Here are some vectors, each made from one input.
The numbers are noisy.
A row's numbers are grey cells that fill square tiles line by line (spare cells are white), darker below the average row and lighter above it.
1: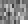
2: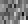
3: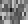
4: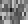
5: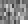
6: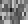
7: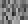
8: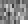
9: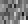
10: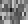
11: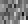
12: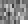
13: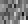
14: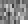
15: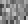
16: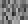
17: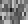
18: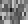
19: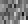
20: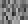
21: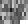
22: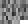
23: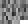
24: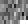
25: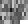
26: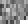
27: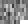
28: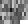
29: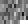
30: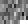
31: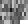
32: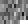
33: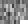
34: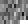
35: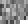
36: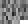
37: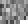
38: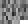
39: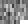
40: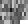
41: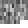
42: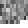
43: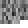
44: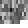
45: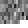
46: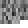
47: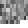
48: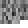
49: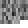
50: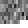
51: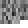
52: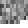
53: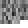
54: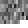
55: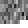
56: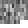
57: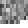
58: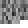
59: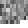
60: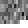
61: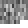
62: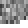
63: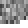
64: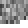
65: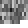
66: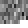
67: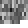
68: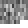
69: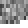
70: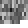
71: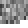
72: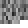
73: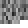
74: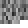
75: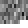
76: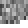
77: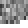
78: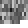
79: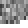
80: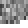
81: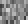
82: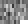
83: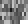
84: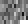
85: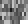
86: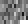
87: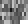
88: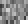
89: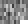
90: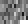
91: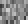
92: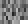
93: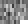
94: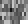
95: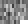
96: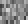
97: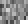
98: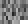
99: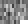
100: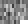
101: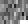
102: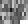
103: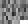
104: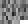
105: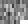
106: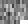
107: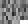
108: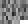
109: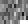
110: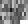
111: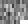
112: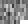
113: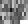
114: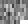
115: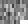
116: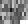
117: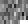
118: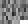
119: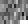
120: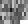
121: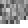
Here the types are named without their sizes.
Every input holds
a label.
